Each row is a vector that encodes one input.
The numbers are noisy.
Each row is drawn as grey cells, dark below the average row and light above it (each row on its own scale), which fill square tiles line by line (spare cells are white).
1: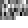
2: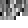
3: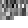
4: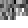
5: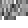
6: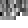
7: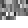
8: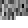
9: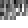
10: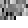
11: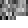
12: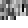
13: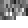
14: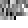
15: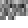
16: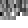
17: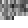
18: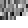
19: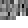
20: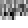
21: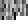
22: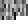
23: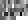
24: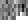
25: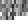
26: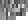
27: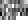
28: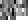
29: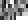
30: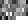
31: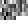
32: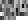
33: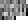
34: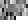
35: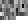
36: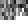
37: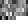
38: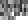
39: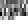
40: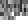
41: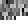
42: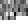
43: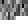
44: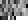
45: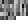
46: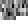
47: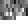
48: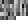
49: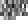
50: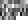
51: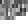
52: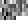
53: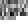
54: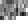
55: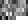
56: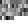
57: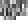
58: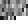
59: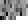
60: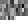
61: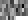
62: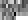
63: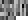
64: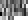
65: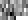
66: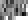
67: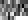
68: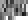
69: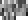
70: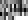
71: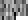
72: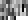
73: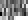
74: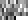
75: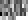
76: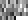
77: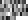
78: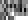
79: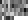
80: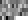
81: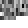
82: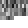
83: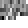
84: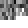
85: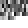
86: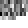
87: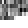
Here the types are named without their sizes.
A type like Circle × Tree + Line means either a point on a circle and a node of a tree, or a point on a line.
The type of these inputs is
Label × Label.
